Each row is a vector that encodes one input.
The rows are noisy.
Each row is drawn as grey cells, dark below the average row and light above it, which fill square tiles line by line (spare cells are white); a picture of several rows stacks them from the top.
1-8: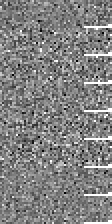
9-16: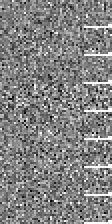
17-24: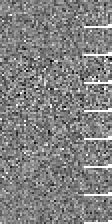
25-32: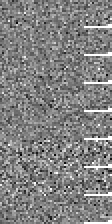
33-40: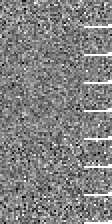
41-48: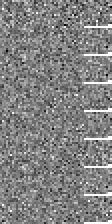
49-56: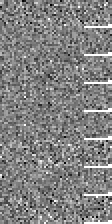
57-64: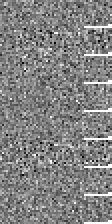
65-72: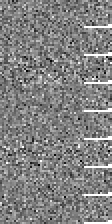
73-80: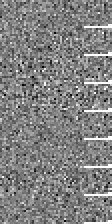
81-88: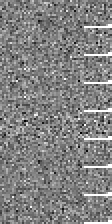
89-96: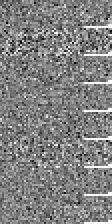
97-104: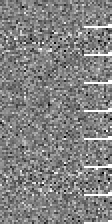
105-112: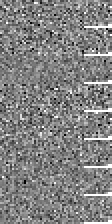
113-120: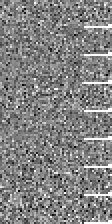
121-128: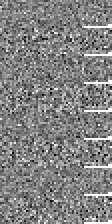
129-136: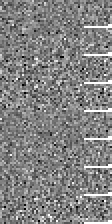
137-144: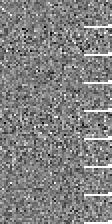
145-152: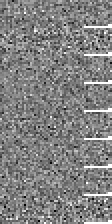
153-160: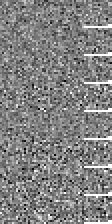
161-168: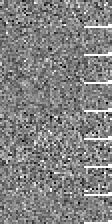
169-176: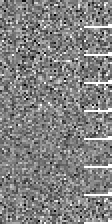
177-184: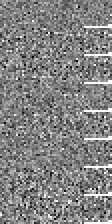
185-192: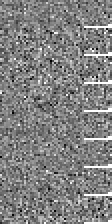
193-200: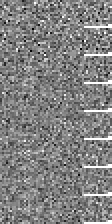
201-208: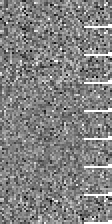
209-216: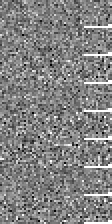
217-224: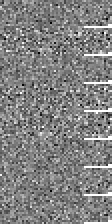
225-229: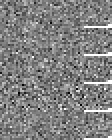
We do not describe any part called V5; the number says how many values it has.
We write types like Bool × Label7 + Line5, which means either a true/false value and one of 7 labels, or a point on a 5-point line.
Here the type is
Bool × Label12 + (Line11 + V5) × Tree12.
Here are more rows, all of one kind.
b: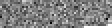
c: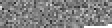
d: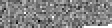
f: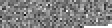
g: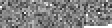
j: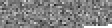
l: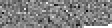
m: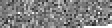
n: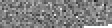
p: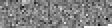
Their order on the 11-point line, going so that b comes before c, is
p, d, j, b, m, l, g, c, f, n.
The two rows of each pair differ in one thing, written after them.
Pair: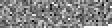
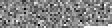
the true/false value
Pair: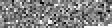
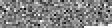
the true/false value
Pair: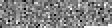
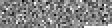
the label
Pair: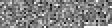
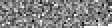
the label
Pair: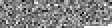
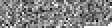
the true/false value
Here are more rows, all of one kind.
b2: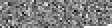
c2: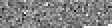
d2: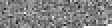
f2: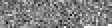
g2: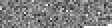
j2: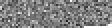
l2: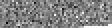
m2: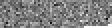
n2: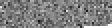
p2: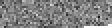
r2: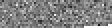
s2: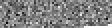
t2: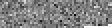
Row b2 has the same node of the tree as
c2 and g2.
